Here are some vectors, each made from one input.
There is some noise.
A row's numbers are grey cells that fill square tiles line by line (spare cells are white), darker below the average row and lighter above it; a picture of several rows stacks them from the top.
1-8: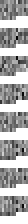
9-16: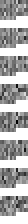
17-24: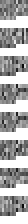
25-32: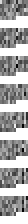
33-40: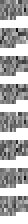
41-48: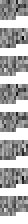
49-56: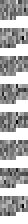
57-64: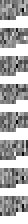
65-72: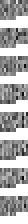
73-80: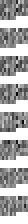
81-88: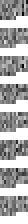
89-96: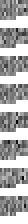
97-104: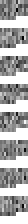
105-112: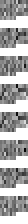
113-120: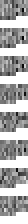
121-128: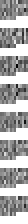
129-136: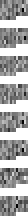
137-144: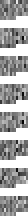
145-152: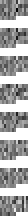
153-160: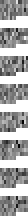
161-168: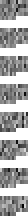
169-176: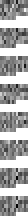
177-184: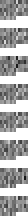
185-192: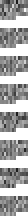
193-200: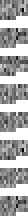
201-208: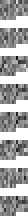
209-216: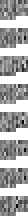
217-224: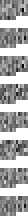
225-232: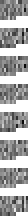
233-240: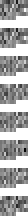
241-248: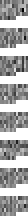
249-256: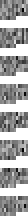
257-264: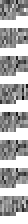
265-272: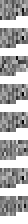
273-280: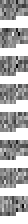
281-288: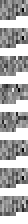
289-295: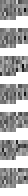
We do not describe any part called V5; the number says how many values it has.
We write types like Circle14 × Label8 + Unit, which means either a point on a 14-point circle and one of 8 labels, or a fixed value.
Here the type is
Bool × V5 + Line11 + Tree11.
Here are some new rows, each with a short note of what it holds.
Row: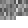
a point on an 11-point line
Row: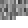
a point on an 11-point line
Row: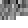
a node of an 11-node tree
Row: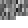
a node of an 11-node tree
